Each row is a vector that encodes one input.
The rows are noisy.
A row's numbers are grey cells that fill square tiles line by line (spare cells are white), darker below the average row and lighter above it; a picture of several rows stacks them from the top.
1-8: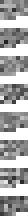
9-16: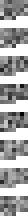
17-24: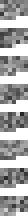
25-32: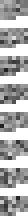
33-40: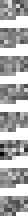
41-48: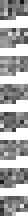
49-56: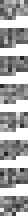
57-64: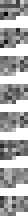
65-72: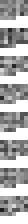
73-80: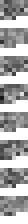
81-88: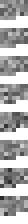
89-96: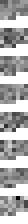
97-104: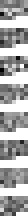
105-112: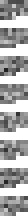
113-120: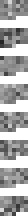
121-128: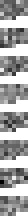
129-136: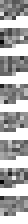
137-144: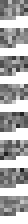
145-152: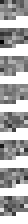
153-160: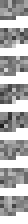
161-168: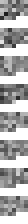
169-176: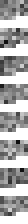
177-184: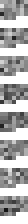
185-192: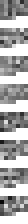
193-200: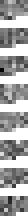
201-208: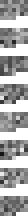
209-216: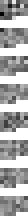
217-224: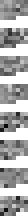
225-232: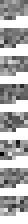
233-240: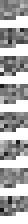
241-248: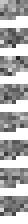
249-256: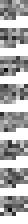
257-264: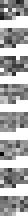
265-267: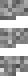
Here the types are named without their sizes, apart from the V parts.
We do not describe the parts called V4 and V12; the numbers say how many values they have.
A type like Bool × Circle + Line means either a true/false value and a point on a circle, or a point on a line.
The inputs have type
Bool × V4 + Line + V12.
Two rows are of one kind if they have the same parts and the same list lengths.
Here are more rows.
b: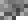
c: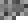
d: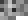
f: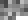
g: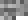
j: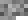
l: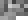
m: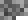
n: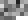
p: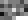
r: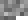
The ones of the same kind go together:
b, c, m
d, f, g, j, l, n, r
p

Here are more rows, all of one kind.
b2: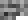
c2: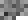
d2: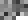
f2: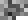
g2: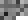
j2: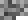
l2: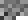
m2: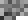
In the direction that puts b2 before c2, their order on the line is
b2, d2, f2, c2, j2, g2, l2, m2.
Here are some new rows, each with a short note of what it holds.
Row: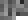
a true/false value and a value of V4
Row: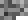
a point on a line
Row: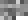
a value of V12
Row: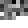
a true/false value and a value of V4
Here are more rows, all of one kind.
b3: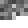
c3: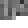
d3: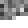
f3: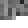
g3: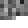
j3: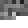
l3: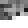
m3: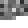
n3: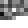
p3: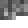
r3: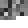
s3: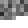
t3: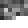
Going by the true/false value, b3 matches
n3, p3, r3 and t3.
